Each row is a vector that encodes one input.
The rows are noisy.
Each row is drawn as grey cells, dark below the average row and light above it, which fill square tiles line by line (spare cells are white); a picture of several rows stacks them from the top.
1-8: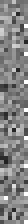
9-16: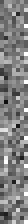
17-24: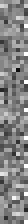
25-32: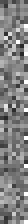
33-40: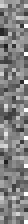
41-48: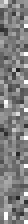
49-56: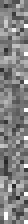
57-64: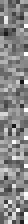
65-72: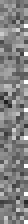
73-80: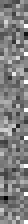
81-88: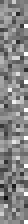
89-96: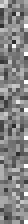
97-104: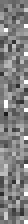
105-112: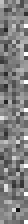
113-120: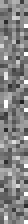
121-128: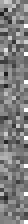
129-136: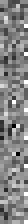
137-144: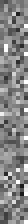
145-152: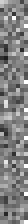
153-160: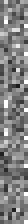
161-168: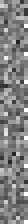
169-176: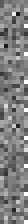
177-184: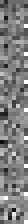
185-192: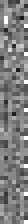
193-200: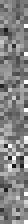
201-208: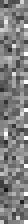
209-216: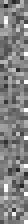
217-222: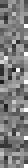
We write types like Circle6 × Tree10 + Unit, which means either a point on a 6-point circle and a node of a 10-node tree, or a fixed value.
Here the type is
List2(Line5 + Line6).
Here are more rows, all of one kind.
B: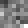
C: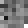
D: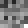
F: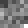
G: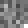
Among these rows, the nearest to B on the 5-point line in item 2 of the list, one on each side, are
F and G.
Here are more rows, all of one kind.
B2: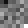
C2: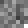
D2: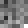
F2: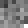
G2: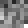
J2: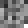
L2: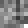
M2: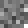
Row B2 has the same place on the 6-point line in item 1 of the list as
F2 and G2.
